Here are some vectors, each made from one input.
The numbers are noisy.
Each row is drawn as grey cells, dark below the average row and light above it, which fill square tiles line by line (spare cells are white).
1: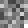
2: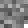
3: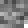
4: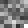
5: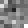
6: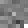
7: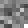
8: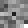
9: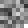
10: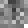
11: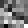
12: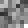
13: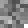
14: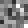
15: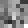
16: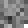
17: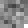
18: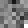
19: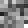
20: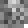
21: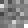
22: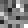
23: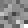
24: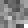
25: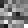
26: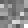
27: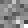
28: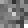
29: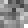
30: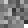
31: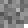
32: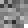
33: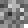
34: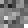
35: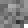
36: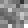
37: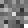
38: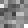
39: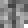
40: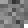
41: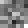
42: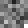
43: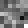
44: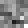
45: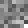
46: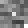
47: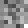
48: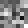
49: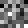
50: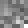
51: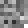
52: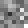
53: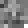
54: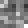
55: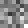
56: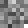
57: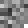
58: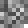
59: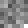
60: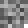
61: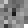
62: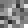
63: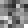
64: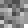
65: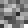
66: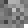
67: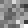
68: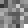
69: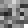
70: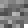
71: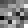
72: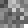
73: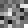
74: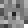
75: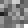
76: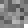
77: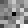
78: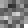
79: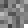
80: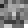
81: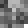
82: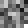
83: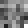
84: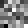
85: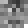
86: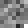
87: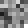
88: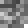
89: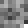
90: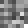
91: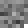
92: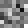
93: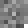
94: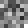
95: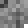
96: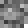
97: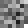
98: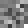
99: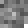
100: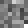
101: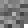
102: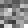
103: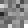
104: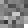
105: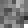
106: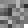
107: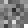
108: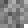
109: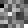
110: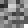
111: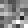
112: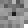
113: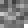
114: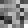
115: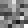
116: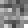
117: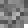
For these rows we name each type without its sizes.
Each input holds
a list of items, each a point on a line and a true/false value.
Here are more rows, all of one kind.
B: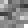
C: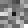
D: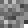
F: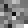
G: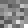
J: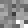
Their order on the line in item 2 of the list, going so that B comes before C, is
D, G, F, B, C, J.
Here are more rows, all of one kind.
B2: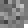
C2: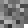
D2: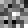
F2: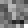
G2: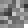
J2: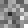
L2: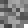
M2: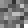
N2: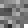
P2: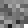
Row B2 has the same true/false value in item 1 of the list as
J2 and L2.
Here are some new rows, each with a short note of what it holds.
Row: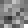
a list of two items
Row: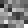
the empty list
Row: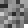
a list of one item
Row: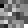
the empty list
